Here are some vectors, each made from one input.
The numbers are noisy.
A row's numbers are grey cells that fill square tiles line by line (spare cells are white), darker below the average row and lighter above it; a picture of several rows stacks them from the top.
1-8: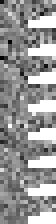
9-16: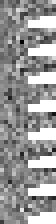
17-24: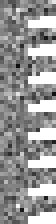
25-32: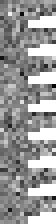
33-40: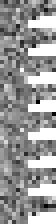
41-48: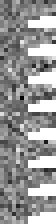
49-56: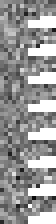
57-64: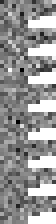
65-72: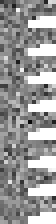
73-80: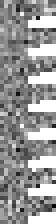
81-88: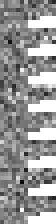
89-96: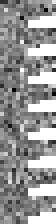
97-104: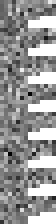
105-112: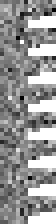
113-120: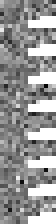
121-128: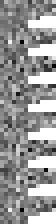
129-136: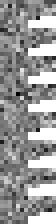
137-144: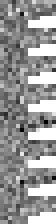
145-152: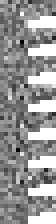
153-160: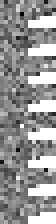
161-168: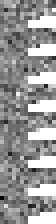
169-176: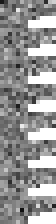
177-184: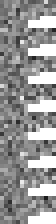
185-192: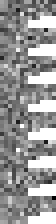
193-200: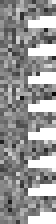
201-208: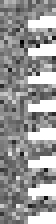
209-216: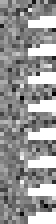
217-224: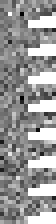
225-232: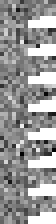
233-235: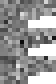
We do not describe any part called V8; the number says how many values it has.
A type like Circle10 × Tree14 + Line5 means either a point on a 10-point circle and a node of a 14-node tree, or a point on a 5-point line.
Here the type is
(Line12 + Line13) × V8.
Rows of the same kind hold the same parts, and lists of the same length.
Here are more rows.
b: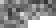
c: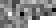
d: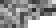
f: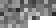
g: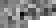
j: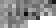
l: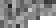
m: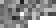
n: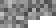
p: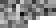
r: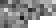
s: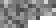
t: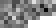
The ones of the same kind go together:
b, f, j, l, m, n, s
c, d, g, p, r, t

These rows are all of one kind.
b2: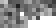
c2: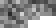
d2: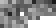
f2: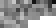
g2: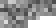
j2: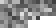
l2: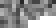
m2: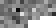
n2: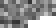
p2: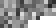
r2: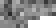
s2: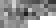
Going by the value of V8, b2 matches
c2, d2 and j2.
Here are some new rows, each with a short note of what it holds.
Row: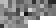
a point on a 13-point line and a value of V8
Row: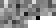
a point on a 13-point line and a value of V8
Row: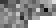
a point on a 12-point line and a value of V8
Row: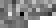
a point on a 12-point line and a value of V8
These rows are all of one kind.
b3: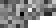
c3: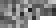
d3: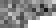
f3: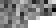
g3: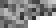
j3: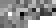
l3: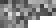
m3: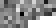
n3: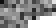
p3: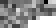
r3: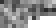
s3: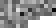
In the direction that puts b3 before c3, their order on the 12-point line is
b3, l3, j3, m3, s3, c3, f3, g3, n3, r3, p3, d3.
